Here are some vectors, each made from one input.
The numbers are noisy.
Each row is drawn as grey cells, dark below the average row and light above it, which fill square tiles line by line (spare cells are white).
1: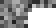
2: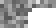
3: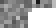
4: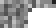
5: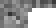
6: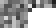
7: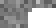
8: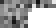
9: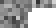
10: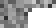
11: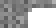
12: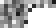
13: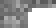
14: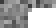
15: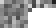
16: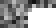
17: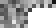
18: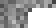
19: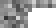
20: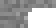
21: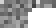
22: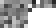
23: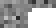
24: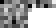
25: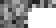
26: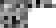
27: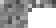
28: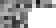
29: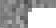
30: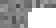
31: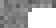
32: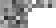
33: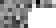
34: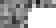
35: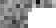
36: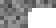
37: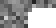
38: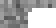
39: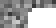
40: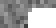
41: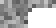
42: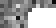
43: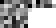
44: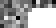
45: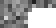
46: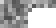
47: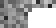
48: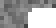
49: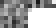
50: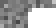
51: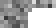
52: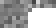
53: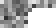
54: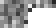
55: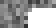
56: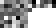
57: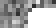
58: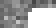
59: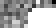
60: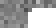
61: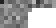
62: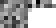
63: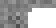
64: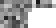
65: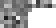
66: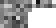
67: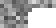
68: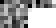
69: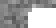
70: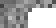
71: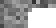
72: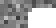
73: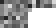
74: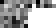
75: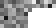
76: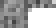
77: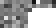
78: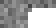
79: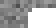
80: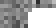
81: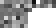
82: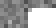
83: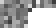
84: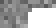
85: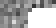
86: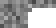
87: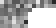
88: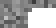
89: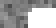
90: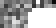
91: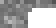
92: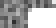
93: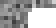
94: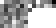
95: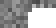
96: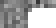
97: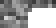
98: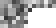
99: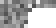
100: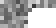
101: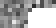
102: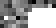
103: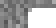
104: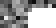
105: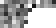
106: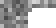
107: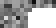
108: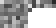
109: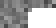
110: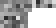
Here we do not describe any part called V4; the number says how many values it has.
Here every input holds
either a point on a 9-point circle, three true/false values and a value of V4, or a fixed value.
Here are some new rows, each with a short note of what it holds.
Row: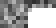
a point on a 9-point circle, three true/false values and a value of V4
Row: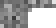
a point on a 9-point circle, three true/false values and a value of V4
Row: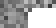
a fixed value
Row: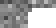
a point on a 9-point circle, three true/false values and a value of V4
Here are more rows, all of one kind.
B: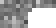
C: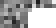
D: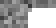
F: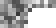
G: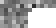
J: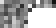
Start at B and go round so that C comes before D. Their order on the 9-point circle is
B, F, J, C, D, G.
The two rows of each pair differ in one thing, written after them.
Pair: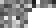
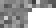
the value of V4
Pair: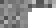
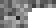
the place on the 9-point circle
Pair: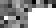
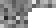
the place on the 9-point circle
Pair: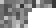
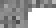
one of the three true/false values
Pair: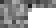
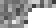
the place on the 9-point circle
